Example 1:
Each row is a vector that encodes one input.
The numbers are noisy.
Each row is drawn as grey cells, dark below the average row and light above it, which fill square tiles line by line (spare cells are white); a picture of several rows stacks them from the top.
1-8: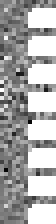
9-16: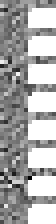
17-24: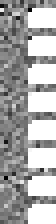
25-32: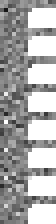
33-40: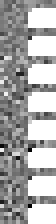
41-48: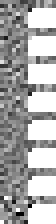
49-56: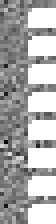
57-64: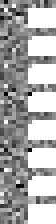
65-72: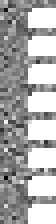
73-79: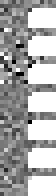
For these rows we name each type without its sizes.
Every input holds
either a fixed value, or a point on each of two lines.
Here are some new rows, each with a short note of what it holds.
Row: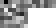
a point on each of two lines
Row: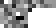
a fixed value
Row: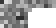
a fixed value
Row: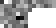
a fixed value
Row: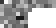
a fixed value
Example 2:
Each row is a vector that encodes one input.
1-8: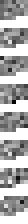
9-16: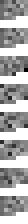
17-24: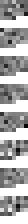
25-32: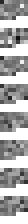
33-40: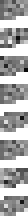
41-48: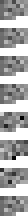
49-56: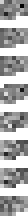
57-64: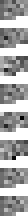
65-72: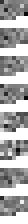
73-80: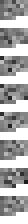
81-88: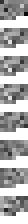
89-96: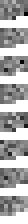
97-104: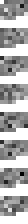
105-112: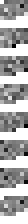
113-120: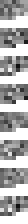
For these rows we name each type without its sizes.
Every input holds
either a fixed value, or four true/false values.
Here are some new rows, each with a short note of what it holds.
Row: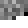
four true/false values
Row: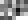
a fixed value
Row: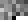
four true/false values
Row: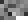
four true/false values
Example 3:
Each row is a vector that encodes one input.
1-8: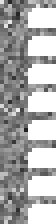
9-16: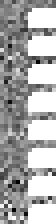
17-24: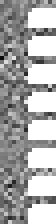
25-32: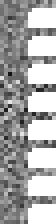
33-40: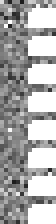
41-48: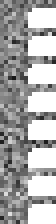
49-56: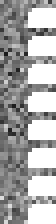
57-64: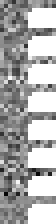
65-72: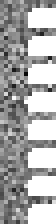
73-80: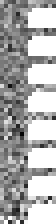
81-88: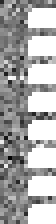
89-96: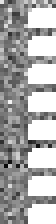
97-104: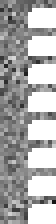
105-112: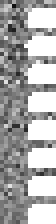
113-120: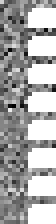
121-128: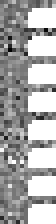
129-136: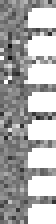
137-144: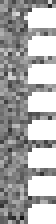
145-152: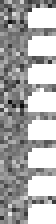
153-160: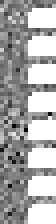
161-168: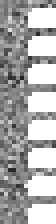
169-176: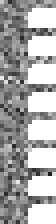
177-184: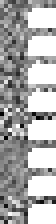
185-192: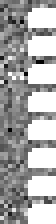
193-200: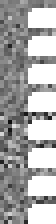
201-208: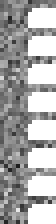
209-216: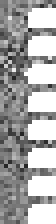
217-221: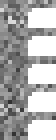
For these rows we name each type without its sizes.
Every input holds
either a fixed value, or four true/false values.
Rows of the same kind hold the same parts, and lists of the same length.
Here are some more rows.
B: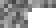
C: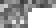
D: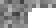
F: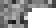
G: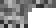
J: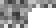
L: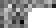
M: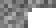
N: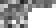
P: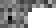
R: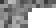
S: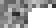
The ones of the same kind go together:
B, C, D, F, G, J, M, N, P, R, S
L

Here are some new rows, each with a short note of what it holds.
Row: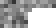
four true/false values
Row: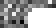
a fixed value
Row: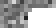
four true/false values
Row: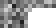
a fixed value
